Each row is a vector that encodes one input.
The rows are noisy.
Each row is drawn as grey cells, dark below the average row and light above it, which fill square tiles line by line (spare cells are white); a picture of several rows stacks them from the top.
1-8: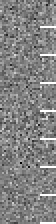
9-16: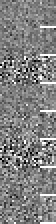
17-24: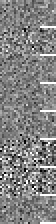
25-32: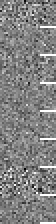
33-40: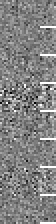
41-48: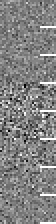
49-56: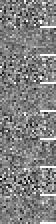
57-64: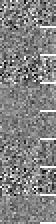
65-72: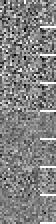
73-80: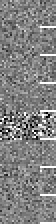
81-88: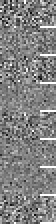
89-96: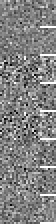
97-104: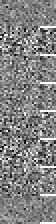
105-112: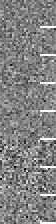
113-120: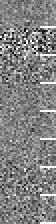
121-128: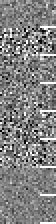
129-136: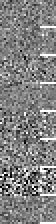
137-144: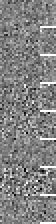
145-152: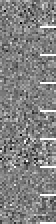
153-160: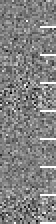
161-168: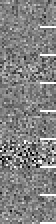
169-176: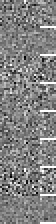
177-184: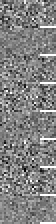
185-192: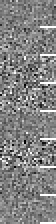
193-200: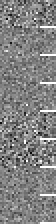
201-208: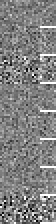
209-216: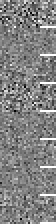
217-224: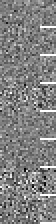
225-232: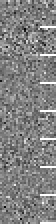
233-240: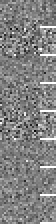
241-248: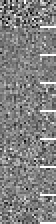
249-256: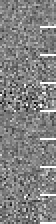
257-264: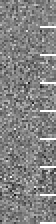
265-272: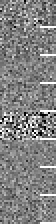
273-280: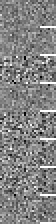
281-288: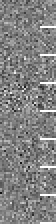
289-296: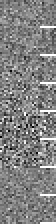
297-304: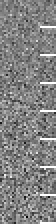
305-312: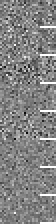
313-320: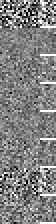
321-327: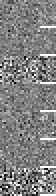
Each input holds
either a point on a 10-point line, or five true/false values.
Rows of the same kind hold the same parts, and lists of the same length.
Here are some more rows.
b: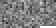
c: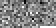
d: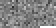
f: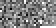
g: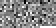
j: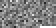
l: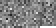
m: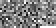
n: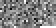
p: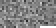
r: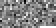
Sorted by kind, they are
b, c, d, f, g, j, l, n, p
m, r

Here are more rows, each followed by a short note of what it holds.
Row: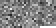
five true/false values
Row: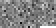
a point on a 10-point line
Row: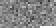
five true/false values
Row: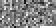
a point on a 10-point line
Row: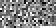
five true/false values
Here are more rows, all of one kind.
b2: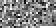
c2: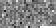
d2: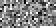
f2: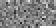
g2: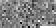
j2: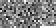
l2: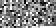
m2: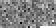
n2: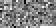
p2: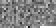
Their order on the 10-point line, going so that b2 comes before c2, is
f2, b2, d2, g2, m2, n2, c2, p2, j2, l2.
